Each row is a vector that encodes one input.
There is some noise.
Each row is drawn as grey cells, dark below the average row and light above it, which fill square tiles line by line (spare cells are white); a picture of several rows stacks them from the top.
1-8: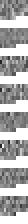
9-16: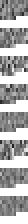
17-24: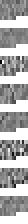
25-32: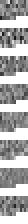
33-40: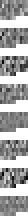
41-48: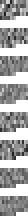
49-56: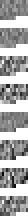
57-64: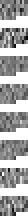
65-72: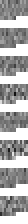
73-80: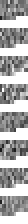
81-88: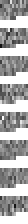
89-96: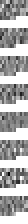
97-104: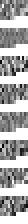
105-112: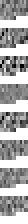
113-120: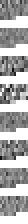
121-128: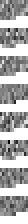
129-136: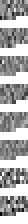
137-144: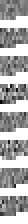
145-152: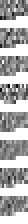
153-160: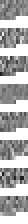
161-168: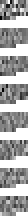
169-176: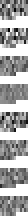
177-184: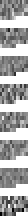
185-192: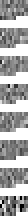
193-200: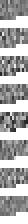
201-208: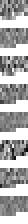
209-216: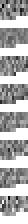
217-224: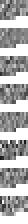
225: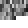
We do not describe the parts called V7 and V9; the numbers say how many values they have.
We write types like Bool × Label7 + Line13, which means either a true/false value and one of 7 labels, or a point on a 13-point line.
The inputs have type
Bool × Bool × Bool × Bool + (Circle8 + V9) × V7 + Line5.
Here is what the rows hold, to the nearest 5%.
About 10% of them hold a point on a 5-point line. About 45% of them hold four true/false values. The rest hold a value of V7, together with either a point on an 8-point circle, or a value of V9.
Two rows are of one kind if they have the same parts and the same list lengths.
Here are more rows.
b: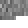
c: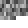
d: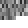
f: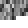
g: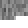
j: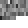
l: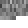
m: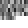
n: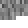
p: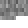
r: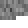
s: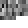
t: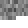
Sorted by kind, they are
b, p
c, j, n
d, f, g, m, r
l, s, t

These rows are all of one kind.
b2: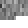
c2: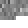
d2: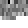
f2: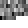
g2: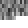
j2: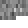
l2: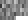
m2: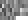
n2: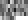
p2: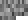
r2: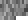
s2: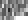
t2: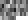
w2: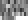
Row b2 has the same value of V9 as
c2, l2, m2 and t2.
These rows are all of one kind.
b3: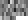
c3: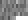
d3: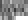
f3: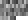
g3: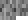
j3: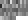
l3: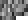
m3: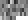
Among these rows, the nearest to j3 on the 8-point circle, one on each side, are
c3 and m3.
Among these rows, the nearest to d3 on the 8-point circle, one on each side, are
c3 and g3.
